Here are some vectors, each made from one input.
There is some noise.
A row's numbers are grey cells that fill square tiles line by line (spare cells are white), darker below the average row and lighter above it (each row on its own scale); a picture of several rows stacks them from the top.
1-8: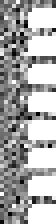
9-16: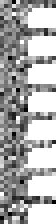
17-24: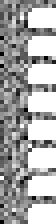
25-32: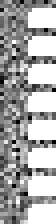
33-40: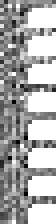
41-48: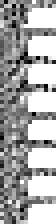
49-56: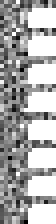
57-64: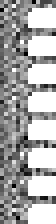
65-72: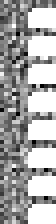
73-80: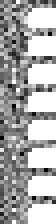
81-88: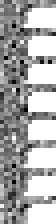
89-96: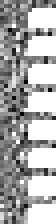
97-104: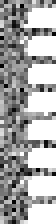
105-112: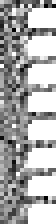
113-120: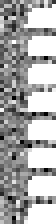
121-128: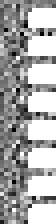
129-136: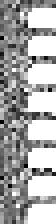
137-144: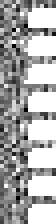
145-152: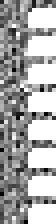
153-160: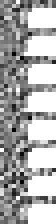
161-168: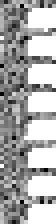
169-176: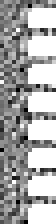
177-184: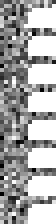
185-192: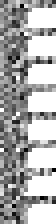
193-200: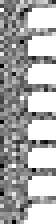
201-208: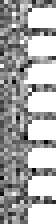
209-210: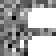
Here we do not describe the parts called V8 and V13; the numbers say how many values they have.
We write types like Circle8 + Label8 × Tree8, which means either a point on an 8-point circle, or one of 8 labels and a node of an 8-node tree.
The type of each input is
(Line3 × Line6 + V13) × V8 + Line12.
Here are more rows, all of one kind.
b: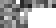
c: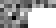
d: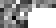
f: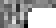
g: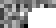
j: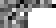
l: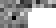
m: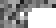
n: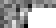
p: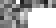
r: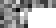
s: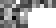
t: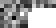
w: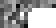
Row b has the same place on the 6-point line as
j, m and r.
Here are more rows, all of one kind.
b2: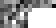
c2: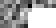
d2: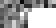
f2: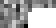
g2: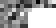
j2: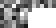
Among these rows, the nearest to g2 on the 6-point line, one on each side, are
b2 and c2.
